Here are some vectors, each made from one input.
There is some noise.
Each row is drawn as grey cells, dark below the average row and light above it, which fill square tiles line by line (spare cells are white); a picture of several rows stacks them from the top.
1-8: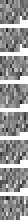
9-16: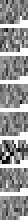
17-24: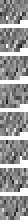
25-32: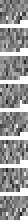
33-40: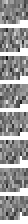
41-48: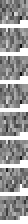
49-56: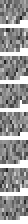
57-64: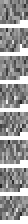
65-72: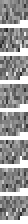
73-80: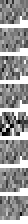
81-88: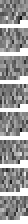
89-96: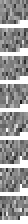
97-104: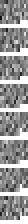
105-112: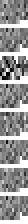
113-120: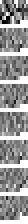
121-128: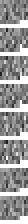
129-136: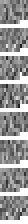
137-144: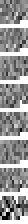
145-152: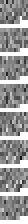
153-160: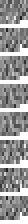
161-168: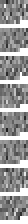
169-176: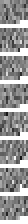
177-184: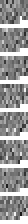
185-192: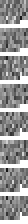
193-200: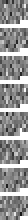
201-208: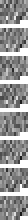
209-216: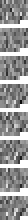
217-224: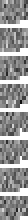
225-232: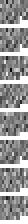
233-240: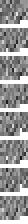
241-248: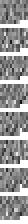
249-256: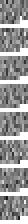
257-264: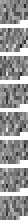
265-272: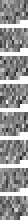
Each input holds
a list of up to two points on a 4-point line.
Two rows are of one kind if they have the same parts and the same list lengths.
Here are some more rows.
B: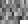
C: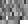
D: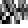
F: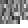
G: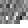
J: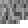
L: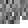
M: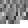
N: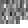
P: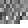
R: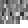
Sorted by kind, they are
B, C, F, G, N, P, R
D
J, L, M

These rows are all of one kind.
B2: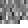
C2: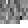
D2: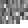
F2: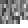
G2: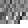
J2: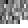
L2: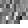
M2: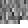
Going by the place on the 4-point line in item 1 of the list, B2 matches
C2 and M2.
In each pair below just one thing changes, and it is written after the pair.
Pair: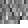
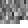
the place on the 4-point line in item 2 of the list
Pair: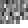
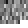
the place on the 4-point line in item 2 of the list
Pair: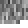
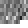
the place on the 4-point line in item 1 of the list
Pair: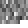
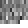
the place on the 4-point line in item 2 of the list
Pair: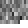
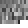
the place on the 4-point line in item 1 of the list
